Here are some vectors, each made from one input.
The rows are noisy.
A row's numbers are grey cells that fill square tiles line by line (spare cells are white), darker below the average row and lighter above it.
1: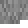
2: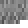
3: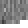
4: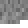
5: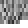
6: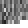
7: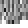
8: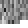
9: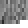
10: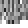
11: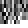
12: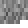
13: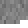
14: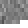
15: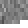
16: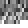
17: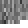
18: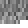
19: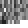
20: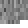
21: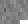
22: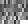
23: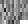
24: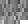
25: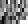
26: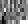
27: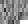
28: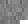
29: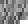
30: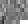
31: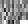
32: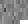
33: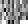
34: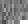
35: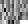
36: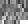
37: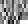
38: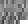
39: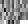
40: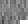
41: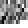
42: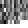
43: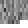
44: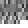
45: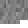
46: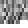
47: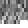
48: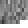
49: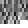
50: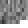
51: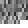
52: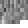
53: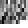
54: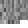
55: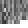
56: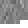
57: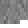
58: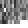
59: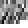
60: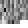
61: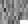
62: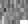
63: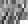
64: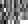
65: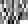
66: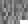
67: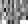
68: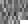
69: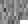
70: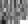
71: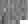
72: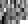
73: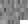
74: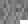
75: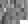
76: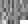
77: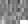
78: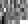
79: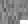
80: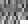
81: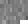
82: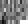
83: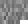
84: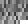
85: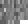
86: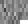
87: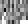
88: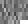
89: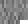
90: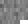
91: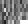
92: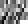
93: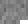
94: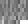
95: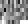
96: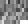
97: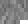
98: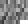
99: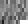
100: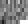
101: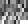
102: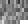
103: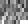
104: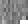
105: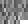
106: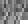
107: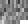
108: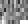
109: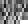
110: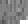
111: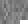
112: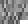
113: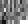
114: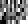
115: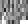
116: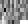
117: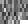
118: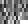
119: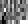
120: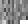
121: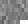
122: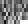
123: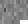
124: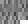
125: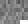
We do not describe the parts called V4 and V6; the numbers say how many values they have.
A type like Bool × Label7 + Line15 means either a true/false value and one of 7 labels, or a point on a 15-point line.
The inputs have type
Bool × (Line5 × V6 + V4).
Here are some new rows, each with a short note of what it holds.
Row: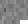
a point on a 5-point line, a true/false value and a value of V6
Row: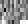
a point on a 5-point line, a true/false value and a value of V6
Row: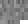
a point on a 5-point line, a true/false value and a value of V6
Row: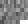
a true/false value and a value of V4
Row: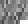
a point on a 5-point line, a true/false value and a value of V6
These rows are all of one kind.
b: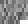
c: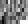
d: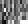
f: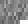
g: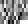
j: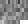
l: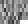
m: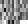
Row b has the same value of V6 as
g and j.
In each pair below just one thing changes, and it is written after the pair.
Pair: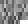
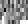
the value of V6
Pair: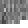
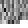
the true/false value
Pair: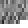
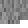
the place on the 5-point line
